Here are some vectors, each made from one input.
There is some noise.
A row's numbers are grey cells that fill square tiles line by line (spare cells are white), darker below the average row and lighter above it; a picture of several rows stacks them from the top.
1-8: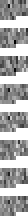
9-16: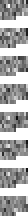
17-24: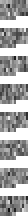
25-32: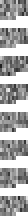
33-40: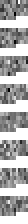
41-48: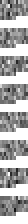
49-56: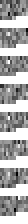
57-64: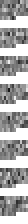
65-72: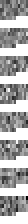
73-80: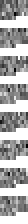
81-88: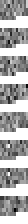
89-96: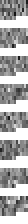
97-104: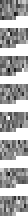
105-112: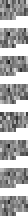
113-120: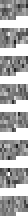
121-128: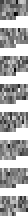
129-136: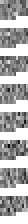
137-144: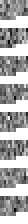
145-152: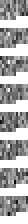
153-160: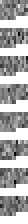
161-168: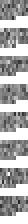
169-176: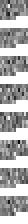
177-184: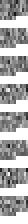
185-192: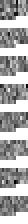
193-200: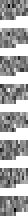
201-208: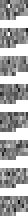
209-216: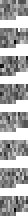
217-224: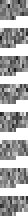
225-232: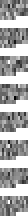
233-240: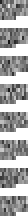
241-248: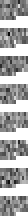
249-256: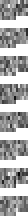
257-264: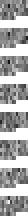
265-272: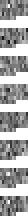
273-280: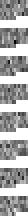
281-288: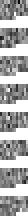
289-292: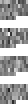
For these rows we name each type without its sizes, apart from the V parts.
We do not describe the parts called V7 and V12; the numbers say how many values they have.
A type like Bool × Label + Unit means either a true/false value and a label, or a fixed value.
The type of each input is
(Circle + V7 × V12) × Label × Label.
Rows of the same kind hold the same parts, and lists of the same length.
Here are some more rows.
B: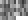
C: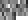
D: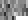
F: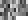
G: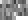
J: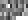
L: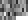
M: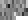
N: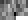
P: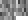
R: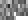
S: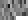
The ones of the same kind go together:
B, D, F, G, M, P, R, S
C, J, L, N

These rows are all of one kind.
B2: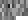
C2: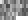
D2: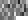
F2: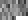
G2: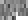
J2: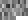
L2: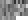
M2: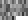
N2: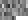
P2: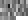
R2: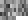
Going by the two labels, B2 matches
J2 and N2.
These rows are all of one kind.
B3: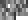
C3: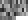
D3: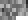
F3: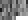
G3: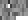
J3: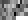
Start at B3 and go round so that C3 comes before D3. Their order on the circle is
B3, J3, F3, C3, G3, D3.
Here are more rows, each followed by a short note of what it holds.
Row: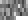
two labels, a value of V7 and a value of V12
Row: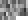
two labels, a value of V7 and a value of V12
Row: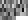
a point on a circle and two labels
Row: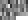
a point on a circle and two labels
